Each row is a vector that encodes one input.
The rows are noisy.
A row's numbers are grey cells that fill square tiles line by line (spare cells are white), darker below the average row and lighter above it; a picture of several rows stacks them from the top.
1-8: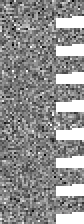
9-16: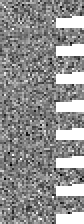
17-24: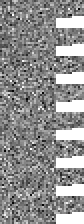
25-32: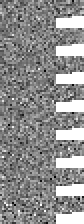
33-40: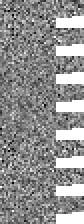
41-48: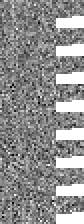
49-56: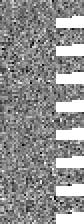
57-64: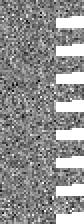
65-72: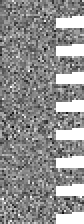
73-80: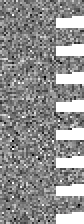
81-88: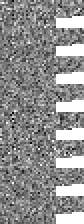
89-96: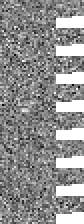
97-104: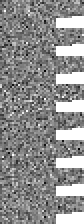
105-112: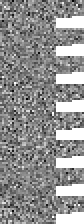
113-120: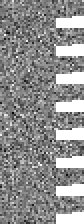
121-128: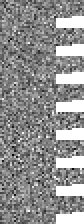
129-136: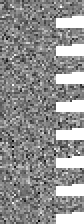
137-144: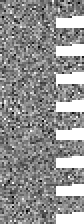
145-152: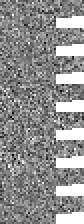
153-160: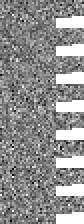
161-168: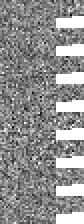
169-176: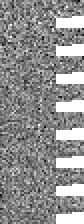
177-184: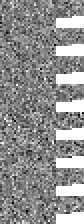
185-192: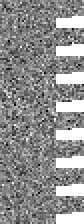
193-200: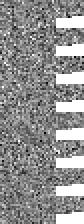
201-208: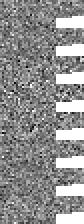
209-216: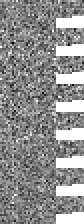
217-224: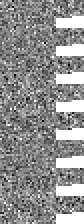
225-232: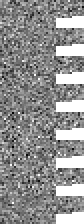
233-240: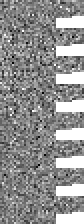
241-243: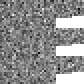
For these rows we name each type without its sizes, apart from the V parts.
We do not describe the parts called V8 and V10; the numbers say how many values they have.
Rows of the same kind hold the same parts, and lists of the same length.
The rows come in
2 kinds.
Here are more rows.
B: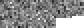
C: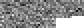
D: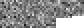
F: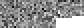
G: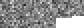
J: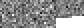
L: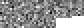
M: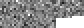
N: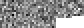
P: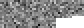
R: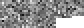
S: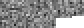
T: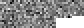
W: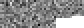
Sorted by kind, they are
B, C, D, G, J, M, P, S, W
F, L, N, R, T

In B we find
a point on a line, a value of V8 and a value of V10.
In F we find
two labels and a value of V8.
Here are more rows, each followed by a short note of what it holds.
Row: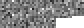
a point on a line, a value of V8 and a value of V10
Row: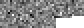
a point on a line, a value of V8 and a value of V10
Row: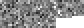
two labels and a value of V8
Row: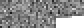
a point on a line, a value of V8 and a value of V10
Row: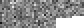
a point on a line, a value of V8 and a value of V10
